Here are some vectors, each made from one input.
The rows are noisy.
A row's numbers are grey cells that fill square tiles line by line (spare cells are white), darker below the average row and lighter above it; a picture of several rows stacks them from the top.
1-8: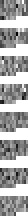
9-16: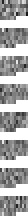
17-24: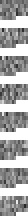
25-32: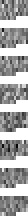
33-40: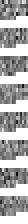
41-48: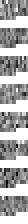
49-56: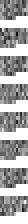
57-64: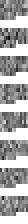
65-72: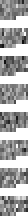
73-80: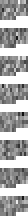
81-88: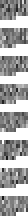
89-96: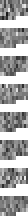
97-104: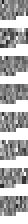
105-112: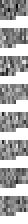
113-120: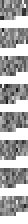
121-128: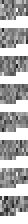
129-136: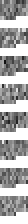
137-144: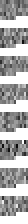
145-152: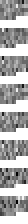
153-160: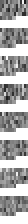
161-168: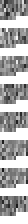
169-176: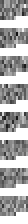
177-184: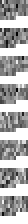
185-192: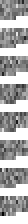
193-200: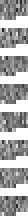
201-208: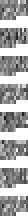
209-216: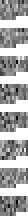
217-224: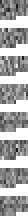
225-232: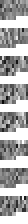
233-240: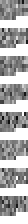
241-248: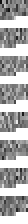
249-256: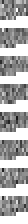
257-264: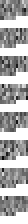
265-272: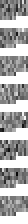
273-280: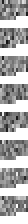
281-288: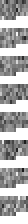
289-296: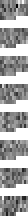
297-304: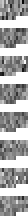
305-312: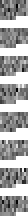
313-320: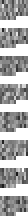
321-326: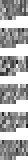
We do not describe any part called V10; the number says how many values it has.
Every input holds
a point on a 7-point line, together with either a point on an 11-point line, or a value of V10.
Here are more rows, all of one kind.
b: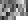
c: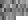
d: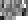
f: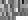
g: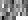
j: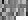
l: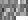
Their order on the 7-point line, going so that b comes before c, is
b, g, f, j, l, c, d.
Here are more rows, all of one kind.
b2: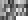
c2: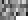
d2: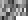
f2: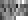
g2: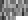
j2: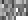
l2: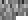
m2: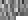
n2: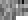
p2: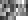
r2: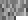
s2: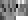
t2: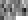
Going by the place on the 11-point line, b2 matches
c2, f2 and p2.
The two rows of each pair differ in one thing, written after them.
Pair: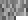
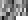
the place on the 7-point line
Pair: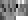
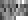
the place on the 11-point line
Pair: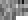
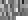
the place on the 7-point line
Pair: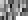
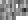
the place on the 7-point line
